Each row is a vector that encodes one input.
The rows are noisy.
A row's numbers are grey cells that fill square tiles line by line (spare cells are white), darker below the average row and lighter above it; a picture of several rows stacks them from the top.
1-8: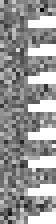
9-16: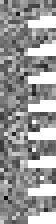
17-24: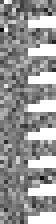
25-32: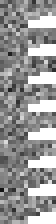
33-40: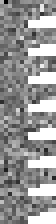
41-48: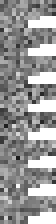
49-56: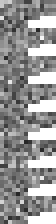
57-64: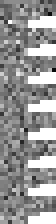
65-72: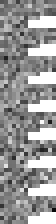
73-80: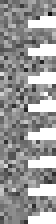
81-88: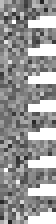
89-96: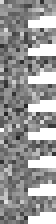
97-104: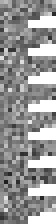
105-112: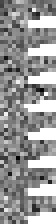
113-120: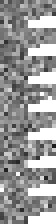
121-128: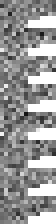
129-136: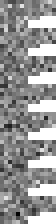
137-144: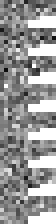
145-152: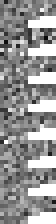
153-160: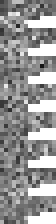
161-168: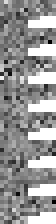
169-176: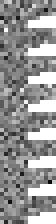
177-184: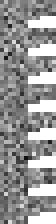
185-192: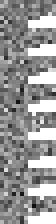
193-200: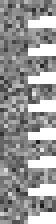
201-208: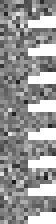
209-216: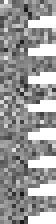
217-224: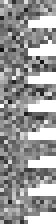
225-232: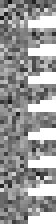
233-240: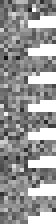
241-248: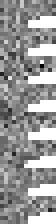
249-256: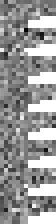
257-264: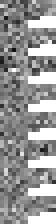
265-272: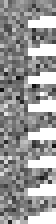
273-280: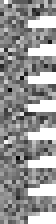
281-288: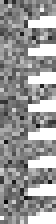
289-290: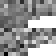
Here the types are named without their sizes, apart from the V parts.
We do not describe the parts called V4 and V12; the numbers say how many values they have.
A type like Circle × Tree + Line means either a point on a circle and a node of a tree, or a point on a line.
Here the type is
(Bool × Bool × Bool + Unit) × Tree × V4 × V12 + Line.
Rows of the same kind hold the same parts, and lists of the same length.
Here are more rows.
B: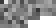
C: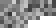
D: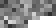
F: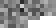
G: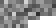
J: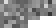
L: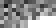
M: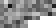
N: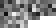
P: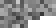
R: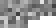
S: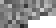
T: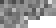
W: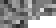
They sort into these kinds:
B, F, J, P, S, T, W
C, D, G, M, R
L, N

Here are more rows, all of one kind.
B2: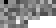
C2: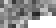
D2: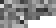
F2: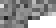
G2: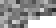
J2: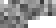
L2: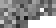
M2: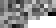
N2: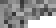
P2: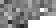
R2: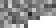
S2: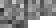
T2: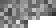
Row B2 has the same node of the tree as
R2 and T2.
